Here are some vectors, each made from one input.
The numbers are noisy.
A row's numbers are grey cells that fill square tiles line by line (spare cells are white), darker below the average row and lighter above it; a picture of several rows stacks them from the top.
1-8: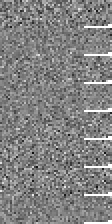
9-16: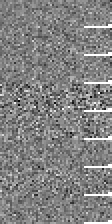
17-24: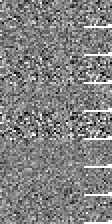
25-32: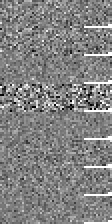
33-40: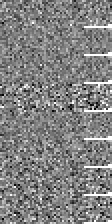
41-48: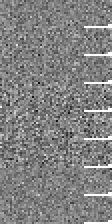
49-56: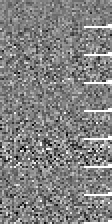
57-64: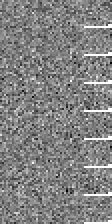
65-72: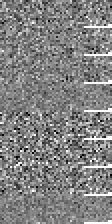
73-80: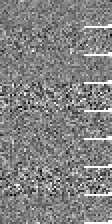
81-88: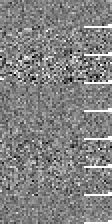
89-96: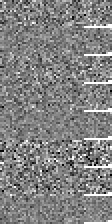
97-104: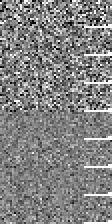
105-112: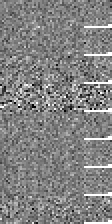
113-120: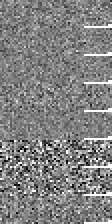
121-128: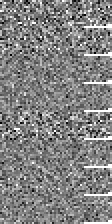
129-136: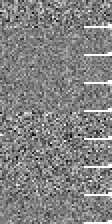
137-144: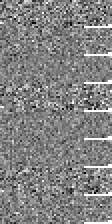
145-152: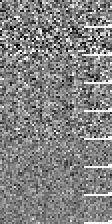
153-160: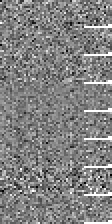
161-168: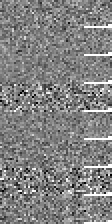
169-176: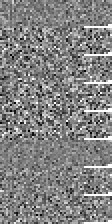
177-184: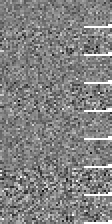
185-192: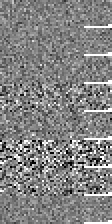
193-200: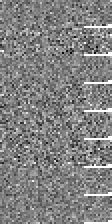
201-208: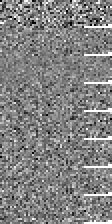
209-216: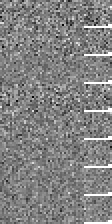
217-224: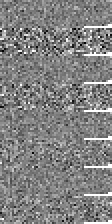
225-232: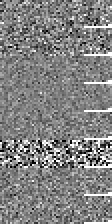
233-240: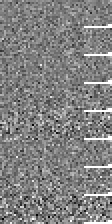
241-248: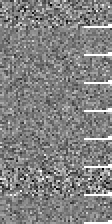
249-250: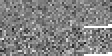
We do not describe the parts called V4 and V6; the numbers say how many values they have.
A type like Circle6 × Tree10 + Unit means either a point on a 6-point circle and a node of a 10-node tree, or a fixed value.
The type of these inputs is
Bool × (Line7 × V4 × V6 + Tree8) + List2(Line5).
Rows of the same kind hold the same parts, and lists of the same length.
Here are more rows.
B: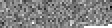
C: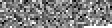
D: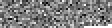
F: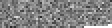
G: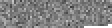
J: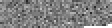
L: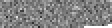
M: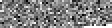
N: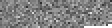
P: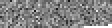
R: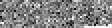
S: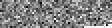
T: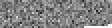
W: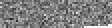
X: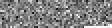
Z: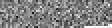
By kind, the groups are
B, C, G, N, S
D, W
F, J, L, M, T
P, R
X, Z

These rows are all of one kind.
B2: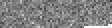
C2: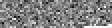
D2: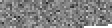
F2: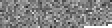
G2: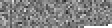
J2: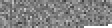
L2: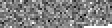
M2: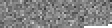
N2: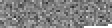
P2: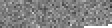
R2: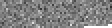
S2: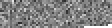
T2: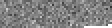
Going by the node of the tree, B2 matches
C2, D2 and J2.
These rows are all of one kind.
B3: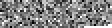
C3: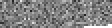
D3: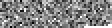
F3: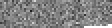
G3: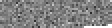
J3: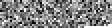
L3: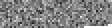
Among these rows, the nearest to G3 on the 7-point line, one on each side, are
C3 and J3.
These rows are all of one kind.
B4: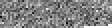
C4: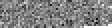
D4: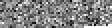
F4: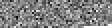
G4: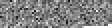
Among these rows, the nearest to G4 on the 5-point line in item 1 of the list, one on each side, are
D4 and F4.
